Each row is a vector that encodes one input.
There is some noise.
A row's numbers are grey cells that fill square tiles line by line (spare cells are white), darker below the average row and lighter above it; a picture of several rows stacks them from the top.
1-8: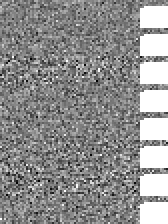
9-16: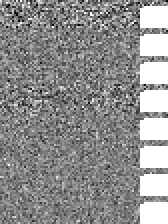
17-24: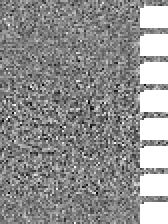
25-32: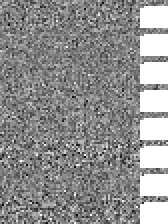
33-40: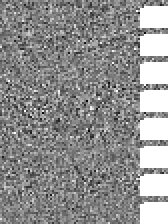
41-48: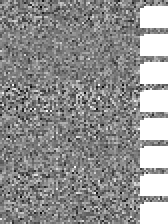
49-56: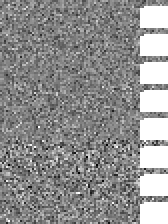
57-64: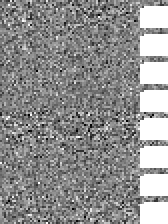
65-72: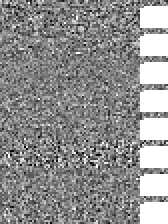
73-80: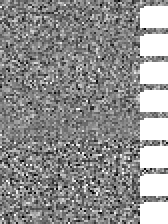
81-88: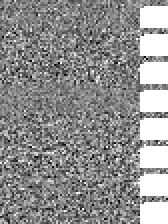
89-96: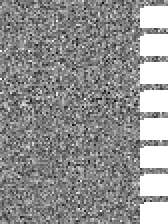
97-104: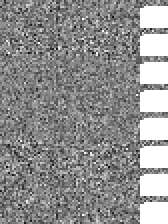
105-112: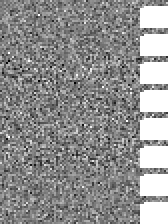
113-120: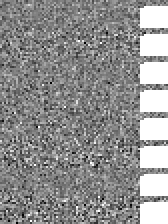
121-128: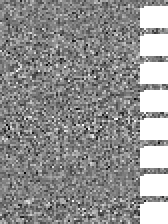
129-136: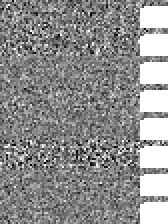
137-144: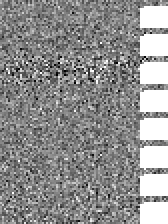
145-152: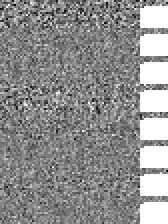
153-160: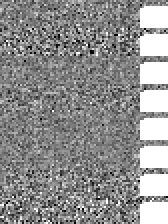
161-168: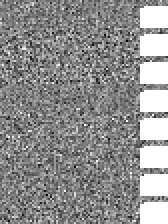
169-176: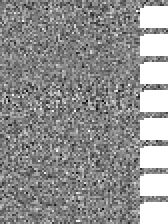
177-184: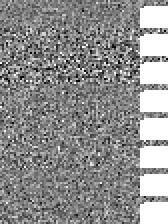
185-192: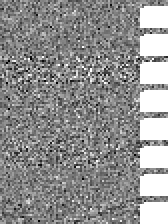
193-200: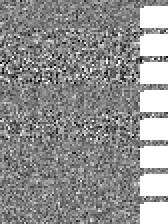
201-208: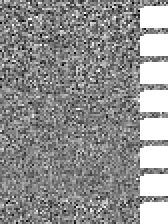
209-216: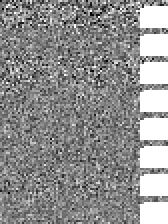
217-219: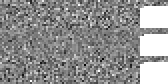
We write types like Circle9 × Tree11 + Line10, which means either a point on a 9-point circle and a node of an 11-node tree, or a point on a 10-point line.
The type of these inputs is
Label4 × Tree9 + Line6 + Tree11.
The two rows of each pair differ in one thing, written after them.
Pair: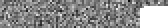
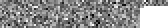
the node of the tree
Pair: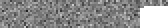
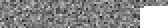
the label
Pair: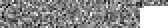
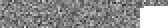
the label
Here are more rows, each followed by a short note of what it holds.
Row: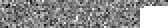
a node of an 11-node tree
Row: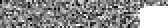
a point on a 6-point line
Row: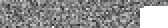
a node of an 11-node tree
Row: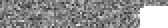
a point on a 6-point line
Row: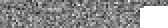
a node of an 11-node tree
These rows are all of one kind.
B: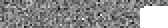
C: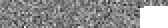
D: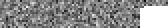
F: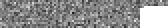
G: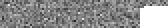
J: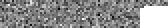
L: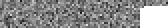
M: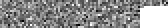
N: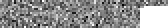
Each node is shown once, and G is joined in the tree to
C.
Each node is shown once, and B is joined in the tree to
F.
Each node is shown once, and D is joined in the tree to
L and N.
